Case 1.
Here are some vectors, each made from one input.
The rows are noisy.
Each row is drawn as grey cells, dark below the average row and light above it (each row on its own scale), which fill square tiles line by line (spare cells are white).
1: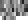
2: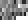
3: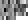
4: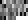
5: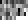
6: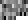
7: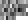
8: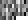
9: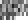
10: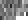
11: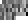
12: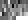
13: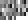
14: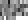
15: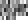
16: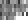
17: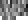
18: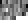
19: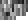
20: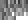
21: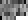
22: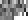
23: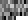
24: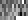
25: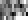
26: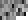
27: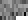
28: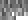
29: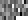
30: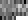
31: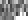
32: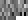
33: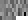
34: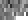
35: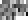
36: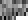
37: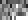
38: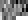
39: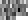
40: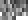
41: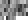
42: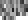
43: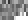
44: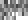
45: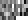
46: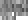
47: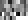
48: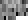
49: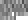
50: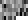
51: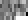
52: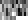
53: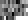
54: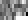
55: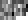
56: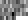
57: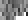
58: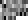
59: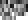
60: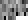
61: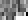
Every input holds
a point on an 8-point line, together with either a fixed value, or four true/false values.
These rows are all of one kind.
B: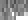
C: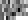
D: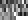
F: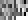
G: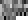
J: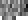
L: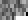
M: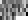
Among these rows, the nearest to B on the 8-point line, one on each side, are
J and M.
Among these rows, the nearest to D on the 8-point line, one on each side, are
F and J.
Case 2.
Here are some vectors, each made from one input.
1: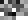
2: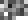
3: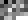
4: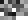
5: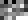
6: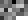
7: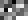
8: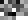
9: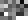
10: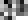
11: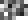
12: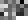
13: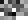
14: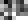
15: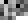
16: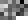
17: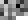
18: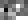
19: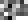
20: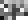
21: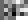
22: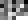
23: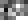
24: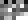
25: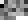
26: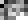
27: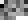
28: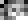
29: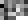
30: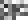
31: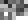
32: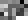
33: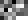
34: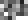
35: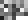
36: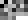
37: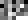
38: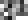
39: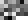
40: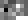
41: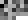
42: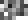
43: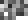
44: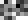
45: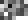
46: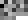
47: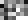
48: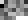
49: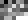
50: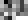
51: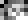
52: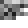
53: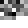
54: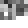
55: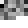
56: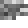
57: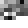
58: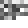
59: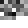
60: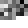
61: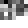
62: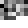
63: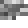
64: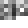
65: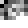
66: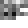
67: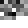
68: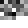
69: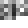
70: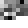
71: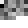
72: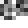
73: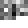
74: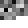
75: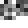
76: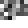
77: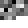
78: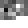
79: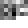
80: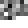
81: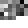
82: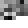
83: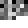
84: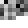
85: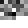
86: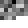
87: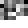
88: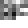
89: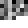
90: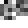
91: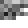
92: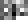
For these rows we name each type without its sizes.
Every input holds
either a point on a circle, or a fixed value, or four true/false values.
